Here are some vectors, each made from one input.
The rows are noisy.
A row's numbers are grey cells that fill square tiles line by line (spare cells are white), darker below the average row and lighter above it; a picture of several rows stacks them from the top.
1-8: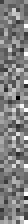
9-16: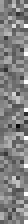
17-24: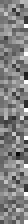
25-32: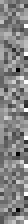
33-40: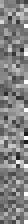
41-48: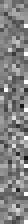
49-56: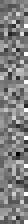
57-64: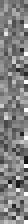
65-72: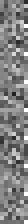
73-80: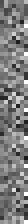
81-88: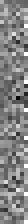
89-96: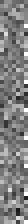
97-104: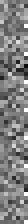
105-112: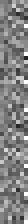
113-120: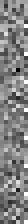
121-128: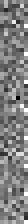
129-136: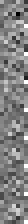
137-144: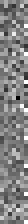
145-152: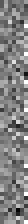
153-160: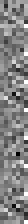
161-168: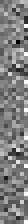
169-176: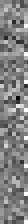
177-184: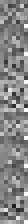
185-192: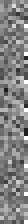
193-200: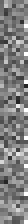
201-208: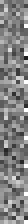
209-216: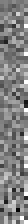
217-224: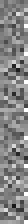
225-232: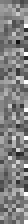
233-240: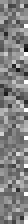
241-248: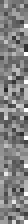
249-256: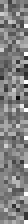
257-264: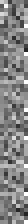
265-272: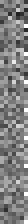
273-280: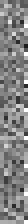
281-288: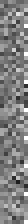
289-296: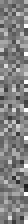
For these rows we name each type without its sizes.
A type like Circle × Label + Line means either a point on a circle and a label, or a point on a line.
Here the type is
Bool × Bool × Bool × Bool + Line.
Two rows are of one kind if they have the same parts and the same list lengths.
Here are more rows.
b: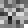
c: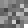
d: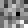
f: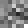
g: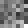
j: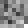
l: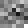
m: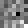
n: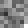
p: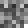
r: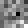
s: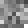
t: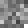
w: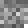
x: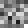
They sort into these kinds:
b, c, n, p, s, t, w, x
d, f, g, j, l, m, r

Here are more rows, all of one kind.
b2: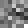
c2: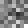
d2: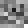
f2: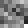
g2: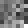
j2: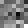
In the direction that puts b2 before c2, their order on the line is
d2, f2, b2, c2, g2, j2.
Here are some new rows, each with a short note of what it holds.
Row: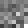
four true/false values
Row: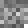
four true/false values
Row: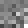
four true/false values
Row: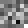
four true/false values
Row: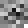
a point on a line
